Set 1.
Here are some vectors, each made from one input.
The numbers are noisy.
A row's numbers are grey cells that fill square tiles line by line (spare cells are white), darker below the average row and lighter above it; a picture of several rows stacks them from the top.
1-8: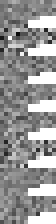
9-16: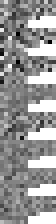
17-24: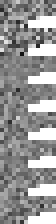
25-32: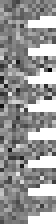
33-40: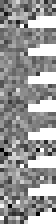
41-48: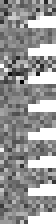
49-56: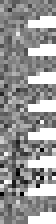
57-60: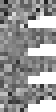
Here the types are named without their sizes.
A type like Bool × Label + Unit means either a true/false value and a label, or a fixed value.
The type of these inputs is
Line × Line.
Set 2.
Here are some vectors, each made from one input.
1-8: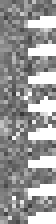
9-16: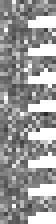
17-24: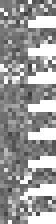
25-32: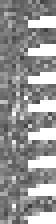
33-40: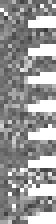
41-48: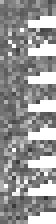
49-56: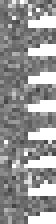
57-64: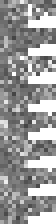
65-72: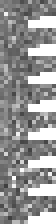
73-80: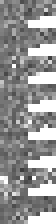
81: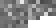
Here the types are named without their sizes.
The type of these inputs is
Line.
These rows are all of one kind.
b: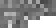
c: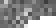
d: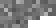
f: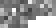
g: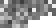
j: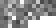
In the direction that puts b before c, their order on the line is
f, d, j, b, c, g.
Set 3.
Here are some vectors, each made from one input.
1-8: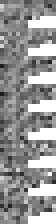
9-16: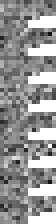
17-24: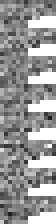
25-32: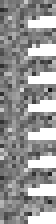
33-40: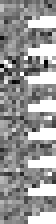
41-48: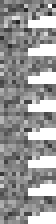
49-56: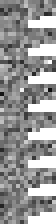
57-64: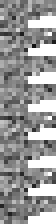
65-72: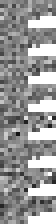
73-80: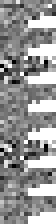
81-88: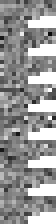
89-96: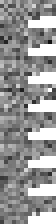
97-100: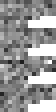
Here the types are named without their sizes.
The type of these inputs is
Circle + Unit.
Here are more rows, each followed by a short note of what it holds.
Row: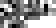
a fixed value
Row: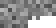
a point on a circle
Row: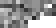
a point on a circle
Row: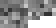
a point on a circle
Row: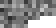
a point on a circle
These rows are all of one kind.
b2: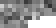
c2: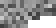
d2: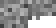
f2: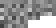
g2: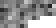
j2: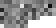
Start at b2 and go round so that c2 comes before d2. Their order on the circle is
b2, j2, g2, c2, f2, d2.
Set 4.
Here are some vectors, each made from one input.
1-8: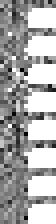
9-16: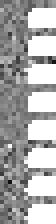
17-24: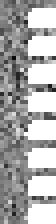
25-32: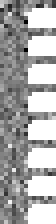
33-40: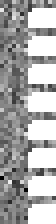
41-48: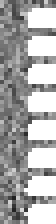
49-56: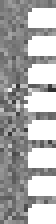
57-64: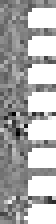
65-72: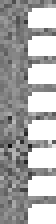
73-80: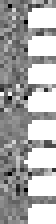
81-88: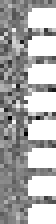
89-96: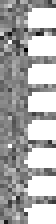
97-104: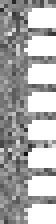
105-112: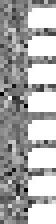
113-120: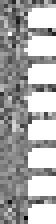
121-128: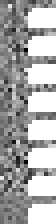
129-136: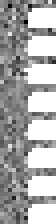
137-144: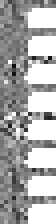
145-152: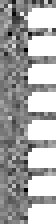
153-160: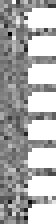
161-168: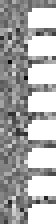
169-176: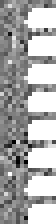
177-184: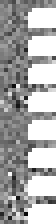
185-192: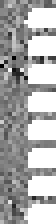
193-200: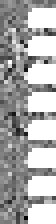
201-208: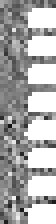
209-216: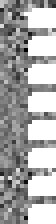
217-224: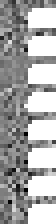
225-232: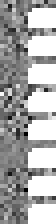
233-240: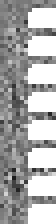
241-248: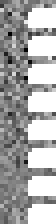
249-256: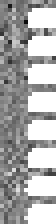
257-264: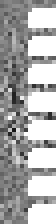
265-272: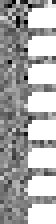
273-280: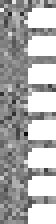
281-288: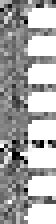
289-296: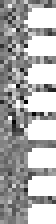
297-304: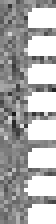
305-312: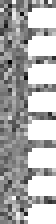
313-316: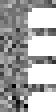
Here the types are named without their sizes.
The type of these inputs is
Line.
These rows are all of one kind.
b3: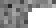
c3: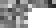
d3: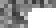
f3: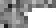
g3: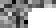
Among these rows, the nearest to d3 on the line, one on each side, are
c3 and f3.
